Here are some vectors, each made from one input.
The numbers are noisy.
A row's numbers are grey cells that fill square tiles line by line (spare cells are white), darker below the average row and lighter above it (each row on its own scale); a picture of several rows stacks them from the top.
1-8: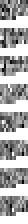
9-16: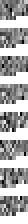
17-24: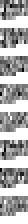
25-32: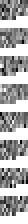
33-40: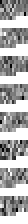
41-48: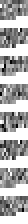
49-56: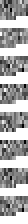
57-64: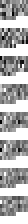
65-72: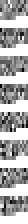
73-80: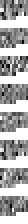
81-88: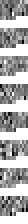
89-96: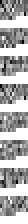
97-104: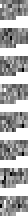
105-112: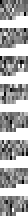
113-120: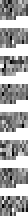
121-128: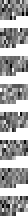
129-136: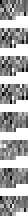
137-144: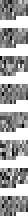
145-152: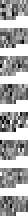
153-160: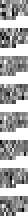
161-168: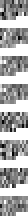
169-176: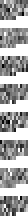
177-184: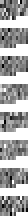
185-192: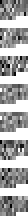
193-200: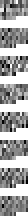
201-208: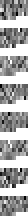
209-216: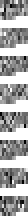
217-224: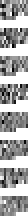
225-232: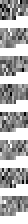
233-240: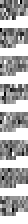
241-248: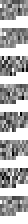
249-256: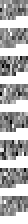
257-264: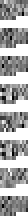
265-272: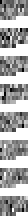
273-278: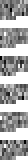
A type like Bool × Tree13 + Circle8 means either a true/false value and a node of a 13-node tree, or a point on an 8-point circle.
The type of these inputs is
Bool × Bool × Bool + Line11.
